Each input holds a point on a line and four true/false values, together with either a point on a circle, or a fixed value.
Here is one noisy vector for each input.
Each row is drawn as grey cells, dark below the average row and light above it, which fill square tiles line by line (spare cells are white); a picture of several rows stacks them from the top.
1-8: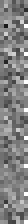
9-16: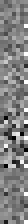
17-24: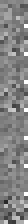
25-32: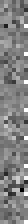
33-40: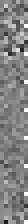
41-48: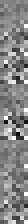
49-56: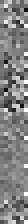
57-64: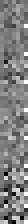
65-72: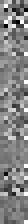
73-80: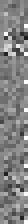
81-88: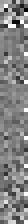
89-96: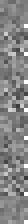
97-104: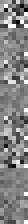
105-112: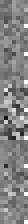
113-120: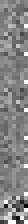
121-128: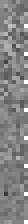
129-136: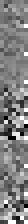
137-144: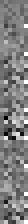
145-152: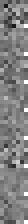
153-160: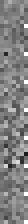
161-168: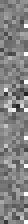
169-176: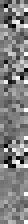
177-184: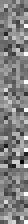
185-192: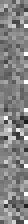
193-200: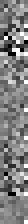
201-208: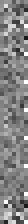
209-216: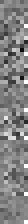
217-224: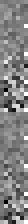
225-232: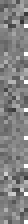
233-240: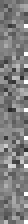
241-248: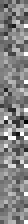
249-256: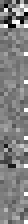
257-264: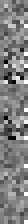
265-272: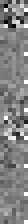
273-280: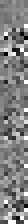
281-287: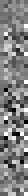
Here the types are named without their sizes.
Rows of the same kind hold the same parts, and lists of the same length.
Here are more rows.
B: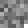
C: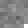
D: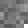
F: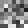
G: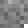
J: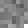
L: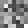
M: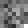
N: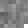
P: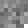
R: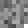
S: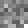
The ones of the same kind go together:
B, D, G, L, M, R
C, F, J, N, P, S

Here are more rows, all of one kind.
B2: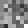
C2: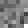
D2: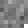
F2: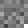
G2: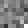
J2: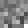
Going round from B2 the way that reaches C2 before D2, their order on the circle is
B2, C2, J2, D2, F2, G2.
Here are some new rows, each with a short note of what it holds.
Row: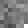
a point on a circle, a point on a line and four true/false values
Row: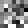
a point on a line and four true/false values
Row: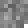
a point on a circle, a point on a line and four true/false values
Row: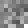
a point on a line and four true/false values
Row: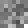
a point on a line and four true/false values
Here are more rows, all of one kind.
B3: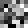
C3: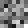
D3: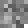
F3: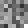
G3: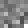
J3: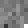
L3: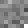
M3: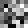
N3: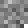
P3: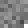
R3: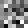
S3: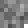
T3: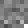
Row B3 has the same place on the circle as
L3, M3, N3 and S3.
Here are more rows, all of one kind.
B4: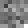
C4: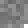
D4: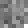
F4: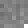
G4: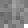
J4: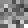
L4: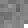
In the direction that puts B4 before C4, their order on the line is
J4, L4, F4, D4, G4, B4, C4.
